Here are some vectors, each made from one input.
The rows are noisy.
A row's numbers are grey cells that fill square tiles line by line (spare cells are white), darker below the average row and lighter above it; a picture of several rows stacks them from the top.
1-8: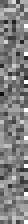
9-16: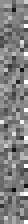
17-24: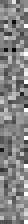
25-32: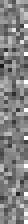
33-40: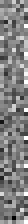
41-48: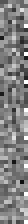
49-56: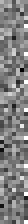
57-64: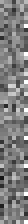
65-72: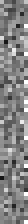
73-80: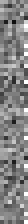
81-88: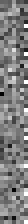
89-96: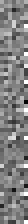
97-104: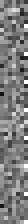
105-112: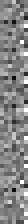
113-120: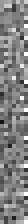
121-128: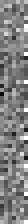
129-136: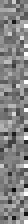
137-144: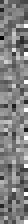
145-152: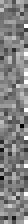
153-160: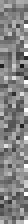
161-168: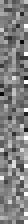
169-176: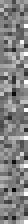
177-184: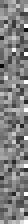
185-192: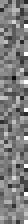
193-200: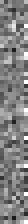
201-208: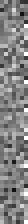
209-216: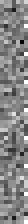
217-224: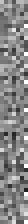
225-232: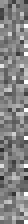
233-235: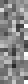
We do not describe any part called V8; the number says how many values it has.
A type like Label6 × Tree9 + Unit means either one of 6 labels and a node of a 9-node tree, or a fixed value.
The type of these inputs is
(Line5 + Line13) × V8.
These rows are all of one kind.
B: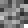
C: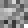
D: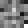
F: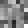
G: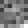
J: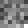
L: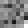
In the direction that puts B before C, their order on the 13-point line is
B, D, J, G, L, C, F.
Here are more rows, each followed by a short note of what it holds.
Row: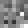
a point on a 13-point line and a value of V8
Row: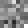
a point on a 13-point line and a value of V8
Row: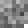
a point on a 5-point line and a value of V8
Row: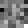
a point on a 13-point line and a value of V8
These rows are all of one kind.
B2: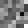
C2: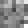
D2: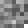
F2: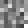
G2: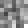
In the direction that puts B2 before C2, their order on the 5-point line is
B2, D2, C2, G2, F2.
